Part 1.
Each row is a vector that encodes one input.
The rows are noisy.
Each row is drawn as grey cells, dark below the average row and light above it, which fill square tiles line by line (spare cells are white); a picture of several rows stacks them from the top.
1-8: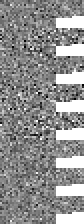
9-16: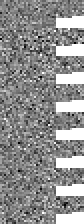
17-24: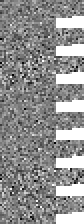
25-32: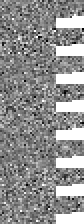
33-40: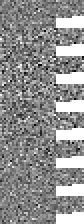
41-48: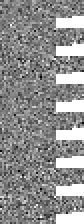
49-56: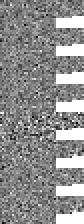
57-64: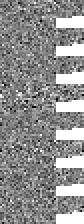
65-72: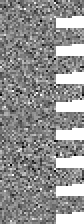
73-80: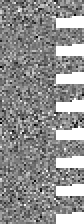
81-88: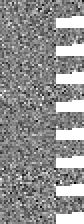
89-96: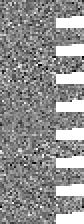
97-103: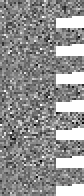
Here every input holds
a point on a 10-point circle, a node of a 7-node tree and three true/false values.
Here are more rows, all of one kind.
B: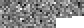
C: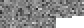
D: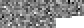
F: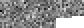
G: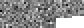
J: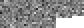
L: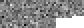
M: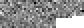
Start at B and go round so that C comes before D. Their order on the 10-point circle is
B, M, L, G, C, J, F, D.
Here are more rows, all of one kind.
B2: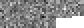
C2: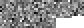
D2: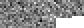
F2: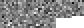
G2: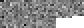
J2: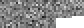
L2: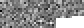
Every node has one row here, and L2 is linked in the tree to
C2.
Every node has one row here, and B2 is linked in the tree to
C2, G2 and J2.
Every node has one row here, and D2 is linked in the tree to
G2.
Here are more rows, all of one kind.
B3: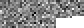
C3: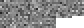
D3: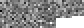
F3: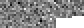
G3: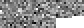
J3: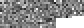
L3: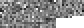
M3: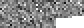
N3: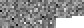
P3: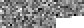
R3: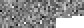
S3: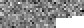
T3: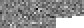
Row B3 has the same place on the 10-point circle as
C3, D3, J3 and N3.
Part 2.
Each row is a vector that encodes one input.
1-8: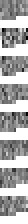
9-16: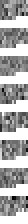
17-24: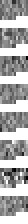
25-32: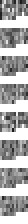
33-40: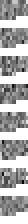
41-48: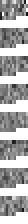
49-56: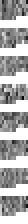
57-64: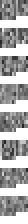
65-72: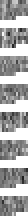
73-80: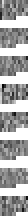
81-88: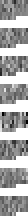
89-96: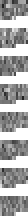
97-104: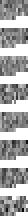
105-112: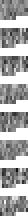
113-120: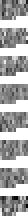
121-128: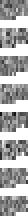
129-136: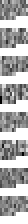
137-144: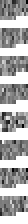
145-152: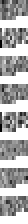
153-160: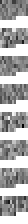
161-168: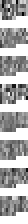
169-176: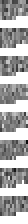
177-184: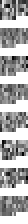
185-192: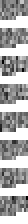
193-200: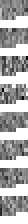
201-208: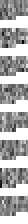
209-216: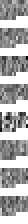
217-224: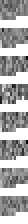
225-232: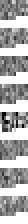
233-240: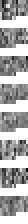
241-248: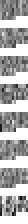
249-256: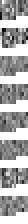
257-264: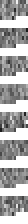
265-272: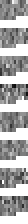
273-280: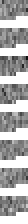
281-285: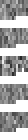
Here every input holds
either a fixed value, or one of 5 labels, a point on a 3-point line and a point on a 4-point line, or three true/false values.
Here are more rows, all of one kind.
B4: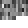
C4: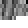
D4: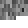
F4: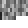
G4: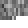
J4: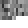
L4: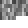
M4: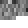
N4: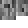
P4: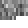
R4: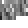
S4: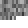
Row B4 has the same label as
L4, M4 and P4.
